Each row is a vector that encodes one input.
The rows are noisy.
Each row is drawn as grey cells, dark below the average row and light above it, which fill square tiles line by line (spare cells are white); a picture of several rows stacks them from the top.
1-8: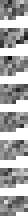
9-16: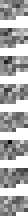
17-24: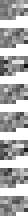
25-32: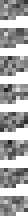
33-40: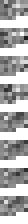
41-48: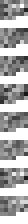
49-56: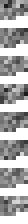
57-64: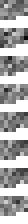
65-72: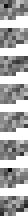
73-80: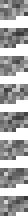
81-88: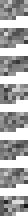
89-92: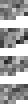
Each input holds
either a point on a 3-point line and a point on a 5-point line, or a point on a 7-point line.
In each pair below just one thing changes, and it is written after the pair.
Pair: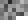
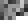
the place on the 3-point line
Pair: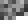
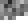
the place on the 3-point line
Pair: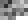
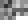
the place on the 5-point line
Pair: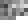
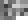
the place on the 5-point line
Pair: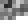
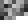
the place on the 3-point line
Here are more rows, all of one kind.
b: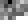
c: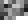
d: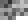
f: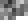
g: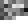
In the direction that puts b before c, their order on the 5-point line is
b, f, c, g, d.
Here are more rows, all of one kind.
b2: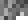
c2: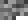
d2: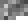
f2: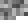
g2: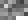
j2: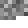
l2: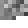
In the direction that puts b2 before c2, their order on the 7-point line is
b2, c2, d2, g2, j2, l2, f2.
